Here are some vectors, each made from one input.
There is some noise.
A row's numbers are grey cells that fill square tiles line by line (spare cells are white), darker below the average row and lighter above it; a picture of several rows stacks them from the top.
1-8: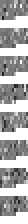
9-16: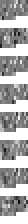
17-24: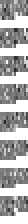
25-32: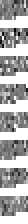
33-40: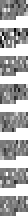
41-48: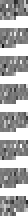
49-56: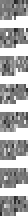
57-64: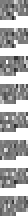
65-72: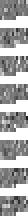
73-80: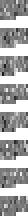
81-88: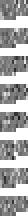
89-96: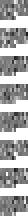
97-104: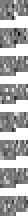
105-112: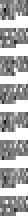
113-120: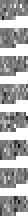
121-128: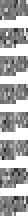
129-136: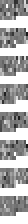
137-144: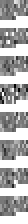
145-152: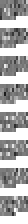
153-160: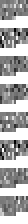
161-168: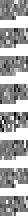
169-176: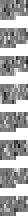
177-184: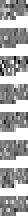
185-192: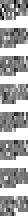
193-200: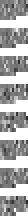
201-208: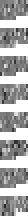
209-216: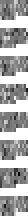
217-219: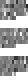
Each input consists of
either a fixed value, or four true/false values.
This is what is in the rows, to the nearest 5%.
About 5% of them hold a fixed value. The rest hold four true/false values.
